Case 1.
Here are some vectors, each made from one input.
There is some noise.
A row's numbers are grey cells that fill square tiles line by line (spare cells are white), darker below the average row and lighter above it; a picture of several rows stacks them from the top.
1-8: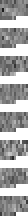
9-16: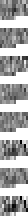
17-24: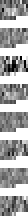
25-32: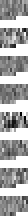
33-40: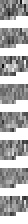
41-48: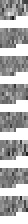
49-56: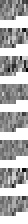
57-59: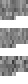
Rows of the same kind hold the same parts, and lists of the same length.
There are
2 kinds of row.
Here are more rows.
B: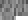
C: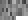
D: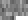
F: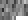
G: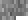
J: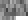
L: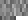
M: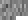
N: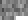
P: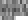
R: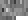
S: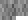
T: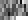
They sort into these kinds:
B, D, G, J, L, M, P, R, S
C, F, N, T

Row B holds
a point on an 8-point circle and a node of a 7-node tree.
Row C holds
a point on an 8-point circle.
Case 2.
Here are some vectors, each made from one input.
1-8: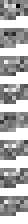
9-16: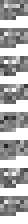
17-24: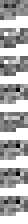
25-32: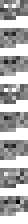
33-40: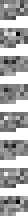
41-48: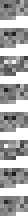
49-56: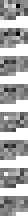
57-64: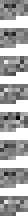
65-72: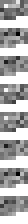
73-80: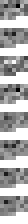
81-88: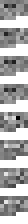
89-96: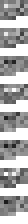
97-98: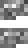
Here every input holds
a true/false value, together with either a point on an 11-point circle, or a fixed value.
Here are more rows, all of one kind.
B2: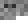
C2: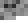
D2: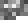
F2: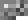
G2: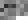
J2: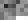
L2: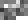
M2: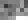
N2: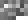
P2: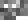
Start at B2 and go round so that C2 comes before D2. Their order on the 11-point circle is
B2, F2, N2, C2, J2, M2, D2, P2, L2, G2.
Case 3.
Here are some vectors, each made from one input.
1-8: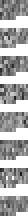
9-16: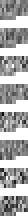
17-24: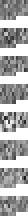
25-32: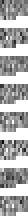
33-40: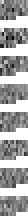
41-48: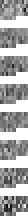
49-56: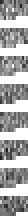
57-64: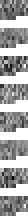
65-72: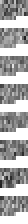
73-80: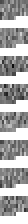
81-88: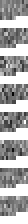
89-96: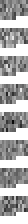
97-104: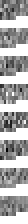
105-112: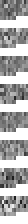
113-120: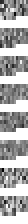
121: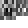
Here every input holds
either a point on a 7-point line, or three true/false values.
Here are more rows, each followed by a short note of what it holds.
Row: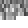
three true/false values
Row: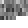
a point on a 7-point line
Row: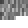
three true/false values
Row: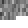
three true/false values
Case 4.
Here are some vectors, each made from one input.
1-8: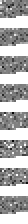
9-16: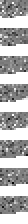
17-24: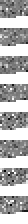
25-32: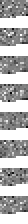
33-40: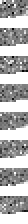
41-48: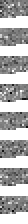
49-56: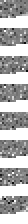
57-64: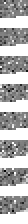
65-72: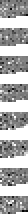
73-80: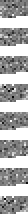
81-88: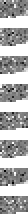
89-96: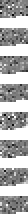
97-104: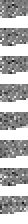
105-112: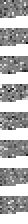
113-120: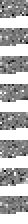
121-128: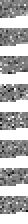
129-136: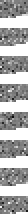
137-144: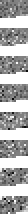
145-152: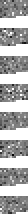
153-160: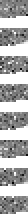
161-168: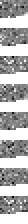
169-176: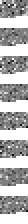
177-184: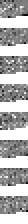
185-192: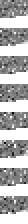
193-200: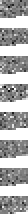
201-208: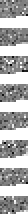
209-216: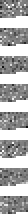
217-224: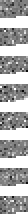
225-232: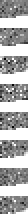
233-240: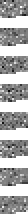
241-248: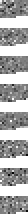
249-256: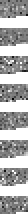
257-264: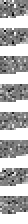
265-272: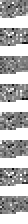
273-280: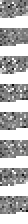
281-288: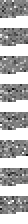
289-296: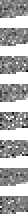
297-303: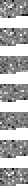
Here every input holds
a point on a 14-point circle and a point on a 14-point line.
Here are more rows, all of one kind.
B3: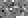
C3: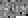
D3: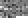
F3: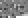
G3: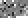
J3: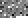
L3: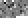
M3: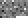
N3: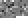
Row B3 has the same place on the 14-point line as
M3 and N3.
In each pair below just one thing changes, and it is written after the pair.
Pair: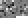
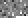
the place on the 14-point circle
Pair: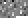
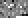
the place on the 14-point line
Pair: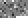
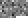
the place on the 14-point line
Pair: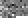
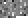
the place on the 14-point circle
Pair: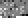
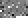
the place on the 14-point circle
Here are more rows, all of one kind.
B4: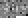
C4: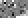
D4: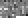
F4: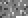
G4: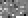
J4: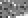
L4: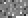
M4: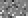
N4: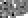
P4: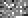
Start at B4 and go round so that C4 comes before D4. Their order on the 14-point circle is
B4, C4, N4, J4, F4, P4, L4, M4, G4, D4.
